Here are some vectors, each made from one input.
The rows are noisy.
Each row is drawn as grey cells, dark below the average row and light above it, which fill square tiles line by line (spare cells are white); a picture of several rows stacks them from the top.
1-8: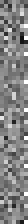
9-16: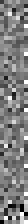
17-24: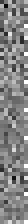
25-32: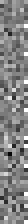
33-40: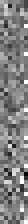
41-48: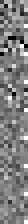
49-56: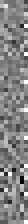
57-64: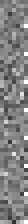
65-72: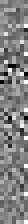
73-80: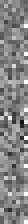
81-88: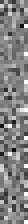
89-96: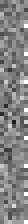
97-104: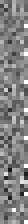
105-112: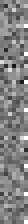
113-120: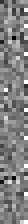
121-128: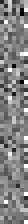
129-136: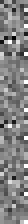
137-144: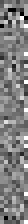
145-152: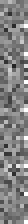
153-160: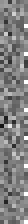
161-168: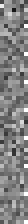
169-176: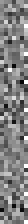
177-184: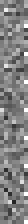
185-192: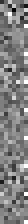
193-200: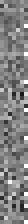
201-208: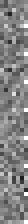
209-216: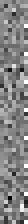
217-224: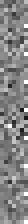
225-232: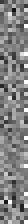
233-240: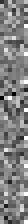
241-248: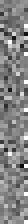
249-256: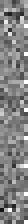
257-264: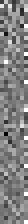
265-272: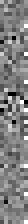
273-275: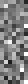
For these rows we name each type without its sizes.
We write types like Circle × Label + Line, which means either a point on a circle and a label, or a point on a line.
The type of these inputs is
List((Circle + Unit) × Line).
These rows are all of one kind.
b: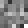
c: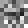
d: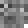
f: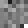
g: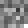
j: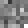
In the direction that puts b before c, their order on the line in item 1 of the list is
b, c, f, d, g, j.
